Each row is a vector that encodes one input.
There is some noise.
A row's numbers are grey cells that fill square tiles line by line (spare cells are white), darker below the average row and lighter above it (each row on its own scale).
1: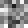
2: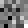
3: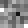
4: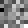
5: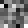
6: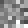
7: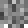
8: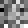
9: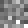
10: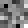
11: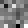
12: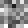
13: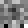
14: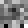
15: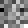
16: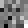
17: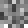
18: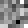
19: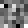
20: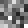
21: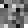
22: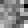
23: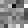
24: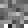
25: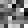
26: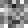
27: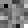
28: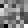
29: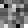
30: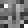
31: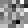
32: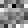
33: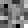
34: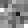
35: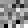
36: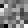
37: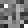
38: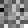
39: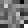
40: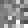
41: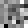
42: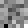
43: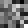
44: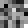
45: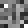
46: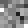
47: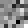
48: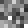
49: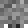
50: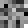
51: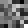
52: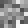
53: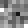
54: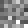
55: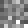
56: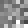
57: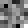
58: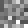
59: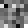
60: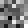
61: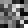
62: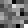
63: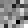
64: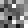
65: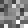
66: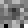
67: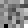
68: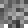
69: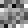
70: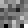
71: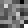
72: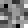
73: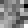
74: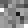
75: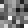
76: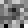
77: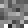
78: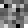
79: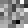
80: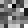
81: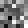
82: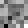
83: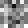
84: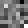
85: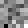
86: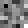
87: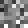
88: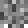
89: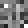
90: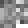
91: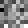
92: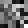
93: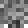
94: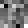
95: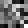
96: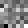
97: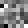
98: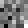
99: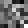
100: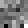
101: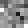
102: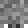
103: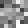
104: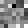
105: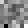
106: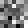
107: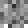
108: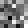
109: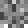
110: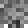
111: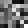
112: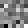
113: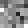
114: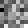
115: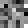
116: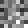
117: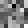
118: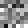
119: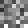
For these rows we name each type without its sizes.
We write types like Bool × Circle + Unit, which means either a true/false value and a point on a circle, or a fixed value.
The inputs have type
Label × Line.
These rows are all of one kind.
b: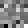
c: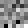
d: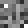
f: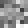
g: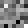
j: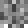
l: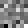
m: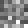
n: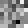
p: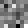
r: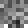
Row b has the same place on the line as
c, l and n.
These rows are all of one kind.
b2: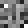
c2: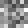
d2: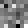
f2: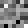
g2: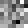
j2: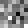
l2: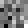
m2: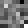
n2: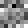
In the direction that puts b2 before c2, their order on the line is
d2, l2, m2, b2, j2, n2, c2, g2, f2.
